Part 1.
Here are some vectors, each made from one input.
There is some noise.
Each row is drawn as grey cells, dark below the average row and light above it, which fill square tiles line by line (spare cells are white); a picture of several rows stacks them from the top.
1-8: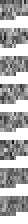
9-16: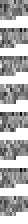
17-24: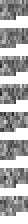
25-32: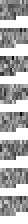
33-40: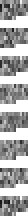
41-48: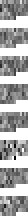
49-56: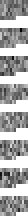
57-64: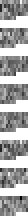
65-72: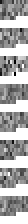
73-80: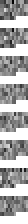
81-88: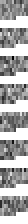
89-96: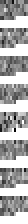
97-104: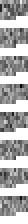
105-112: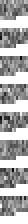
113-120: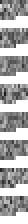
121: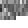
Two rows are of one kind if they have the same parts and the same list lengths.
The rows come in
3 kinds.
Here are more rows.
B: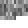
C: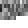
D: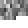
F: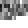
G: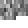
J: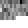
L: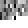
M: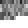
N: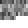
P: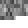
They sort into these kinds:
B, D, G, J, M, N
C, F, P
L

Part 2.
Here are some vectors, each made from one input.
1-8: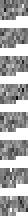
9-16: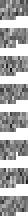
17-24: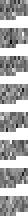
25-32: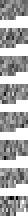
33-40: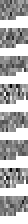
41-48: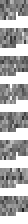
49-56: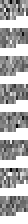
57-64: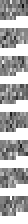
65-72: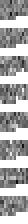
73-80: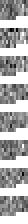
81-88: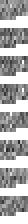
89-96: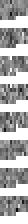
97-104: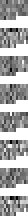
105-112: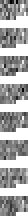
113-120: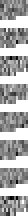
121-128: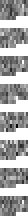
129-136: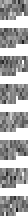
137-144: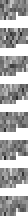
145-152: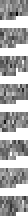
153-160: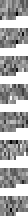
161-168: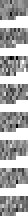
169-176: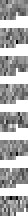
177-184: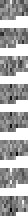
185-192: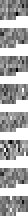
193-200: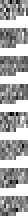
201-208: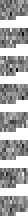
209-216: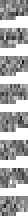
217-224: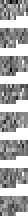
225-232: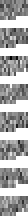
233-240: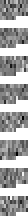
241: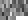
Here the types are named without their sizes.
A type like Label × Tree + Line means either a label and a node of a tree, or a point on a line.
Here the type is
(Bool × Bool × Bool × Bool × Bool + Unit) × Line.
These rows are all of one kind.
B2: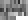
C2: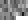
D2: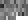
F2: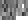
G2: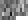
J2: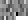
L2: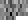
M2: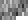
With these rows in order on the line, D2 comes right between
G2 and M2.
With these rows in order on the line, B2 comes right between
C2 and J2.
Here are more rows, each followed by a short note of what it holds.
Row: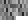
a point on a line and five true/false values
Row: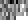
a point on a line
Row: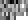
a point on a line
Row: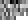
a point on a line
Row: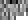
a point on a line
